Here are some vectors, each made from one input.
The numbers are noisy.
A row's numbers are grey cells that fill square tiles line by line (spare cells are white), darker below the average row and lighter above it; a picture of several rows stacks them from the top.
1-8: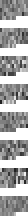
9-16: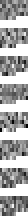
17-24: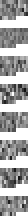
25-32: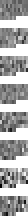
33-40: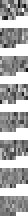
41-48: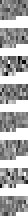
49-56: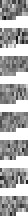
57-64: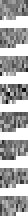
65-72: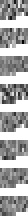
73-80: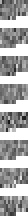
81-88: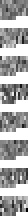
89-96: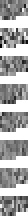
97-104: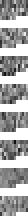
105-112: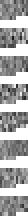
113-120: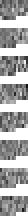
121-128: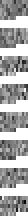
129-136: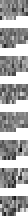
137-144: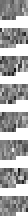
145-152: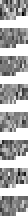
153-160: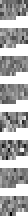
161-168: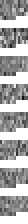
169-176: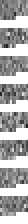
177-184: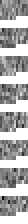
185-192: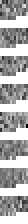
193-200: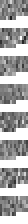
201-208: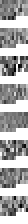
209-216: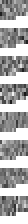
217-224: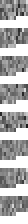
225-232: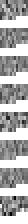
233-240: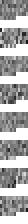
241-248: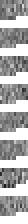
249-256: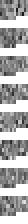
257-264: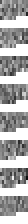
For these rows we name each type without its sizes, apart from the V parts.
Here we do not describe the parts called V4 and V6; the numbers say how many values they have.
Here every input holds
a true/false value, together with either a label and a value of V4, or a value of V6.
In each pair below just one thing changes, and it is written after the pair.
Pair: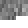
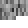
the label
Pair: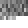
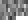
the label
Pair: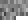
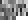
the value of V4
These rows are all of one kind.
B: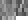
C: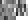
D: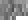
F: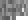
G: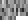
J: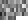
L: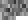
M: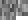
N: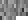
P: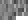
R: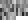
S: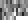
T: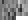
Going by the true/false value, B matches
G, L, N and P.
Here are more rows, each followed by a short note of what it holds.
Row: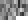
a true/false value and a value of V6
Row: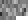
a true/false value and a value of V6
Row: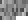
a label, a true/false value and a value of V4
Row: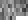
a true/false value and a value of V6
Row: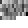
a true/false value and a value of V6
